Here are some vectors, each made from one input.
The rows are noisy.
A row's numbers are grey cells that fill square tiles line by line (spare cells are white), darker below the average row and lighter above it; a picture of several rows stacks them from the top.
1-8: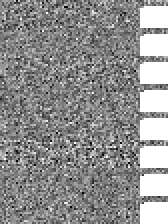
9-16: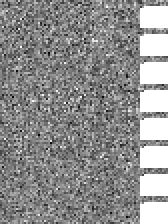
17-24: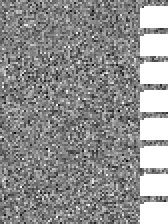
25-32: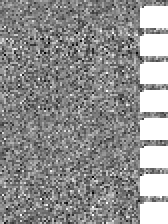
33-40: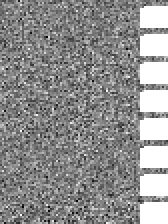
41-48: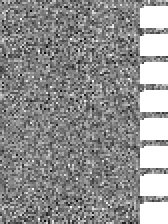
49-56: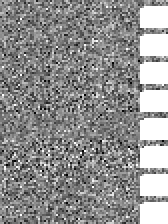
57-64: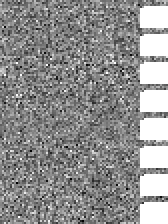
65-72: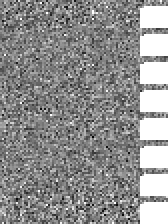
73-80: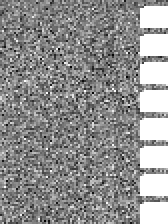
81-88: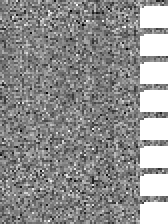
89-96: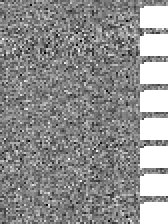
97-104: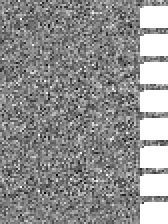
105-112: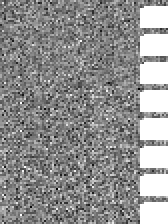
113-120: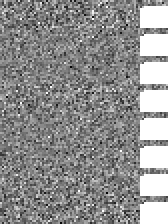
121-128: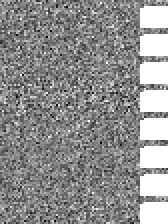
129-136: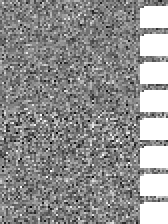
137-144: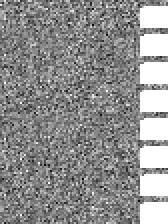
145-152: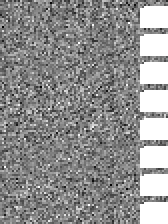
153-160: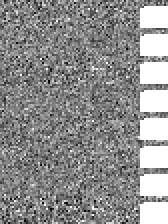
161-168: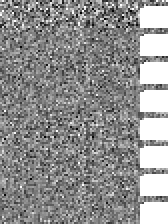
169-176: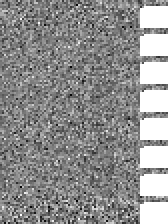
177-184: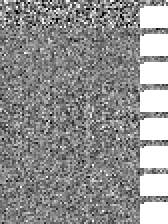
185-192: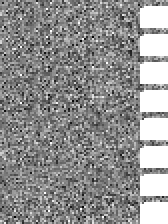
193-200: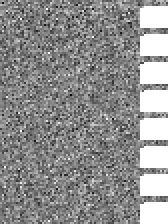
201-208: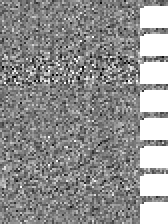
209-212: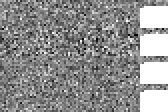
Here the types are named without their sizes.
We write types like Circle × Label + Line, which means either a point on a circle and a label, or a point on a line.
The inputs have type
Bool × (Tree + Unit) + Label × Label.
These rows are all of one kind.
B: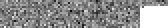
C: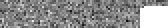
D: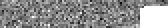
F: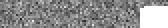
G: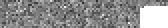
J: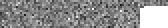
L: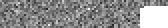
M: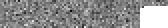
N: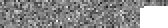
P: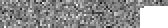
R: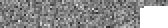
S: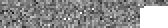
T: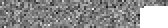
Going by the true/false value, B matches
C, F, G and M.
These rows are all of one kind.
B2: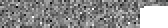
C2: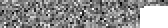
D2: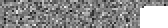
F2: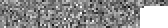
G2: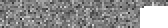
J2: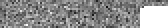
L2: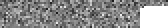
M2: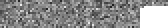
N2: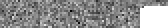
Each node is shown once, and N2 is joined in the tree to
D2.
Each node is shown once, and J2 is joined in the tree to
B2 and L2.
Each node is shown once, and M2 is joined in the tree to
G2.
